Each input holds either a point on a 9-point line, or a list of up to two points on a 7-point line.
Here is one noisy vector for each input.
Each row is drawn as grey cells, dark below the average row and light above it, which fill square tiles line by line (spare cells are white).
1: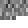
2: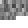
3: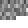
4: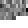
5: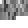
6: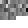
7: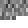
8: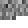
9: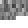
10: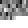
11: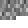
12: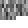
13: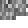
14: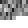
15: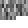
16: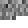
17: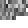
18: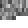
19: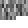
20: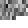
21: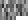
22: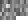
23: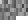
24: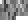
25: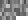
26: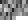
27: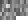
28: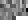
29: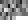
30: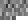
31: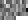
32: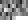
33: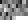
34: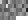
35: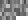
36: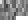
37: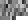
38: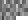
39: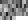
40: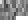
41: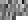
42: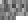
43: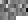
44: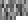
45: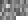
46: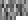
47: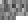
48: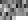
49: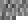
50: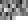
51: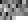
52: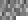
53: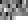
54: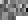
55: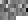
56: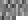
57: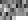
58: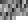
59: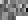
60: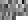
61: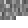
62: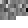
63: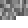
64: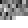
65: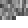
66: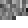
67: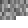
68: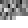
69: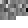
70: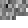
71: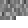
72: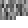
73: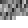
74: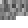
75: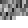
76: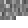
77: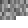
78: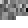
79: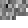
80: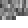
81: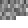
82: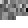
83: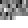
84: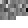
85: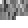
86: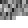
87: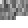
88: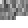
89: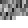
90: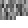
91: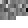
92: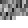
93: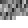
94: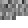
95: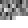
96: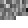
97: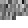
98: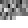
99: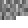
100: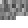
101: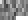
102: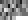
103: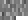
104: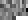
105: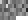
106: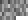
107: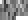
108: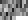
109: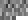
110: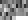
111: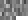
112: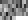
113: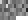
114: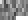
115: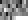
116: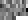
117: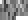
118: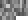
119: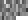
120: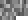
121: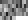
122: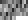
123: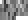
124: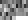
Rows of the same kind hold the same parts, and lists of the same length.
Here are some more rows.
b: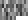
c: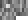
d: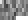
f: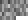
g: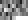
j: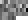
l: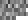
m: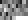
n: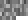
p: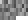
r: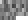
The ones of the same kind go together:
b
c, f, l, n
d, j, p, r
g, m

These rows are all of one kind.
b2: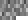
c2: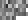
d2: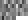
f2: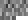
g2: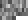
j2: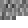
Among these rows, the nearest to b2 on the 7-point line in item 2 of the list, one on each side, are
c2 and f2.
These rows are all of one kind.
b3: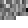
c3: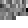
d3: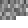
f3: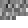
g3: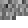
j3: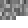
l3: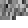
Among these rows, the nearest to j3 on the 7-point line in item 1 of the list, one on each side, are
b3 and d3.
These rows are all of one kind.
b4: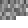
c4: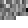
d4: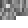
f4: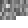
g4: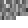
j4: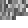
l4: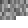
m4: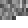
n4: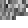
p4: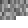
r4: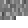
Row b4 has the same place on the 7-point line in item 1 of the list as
l4, p4 and r4.
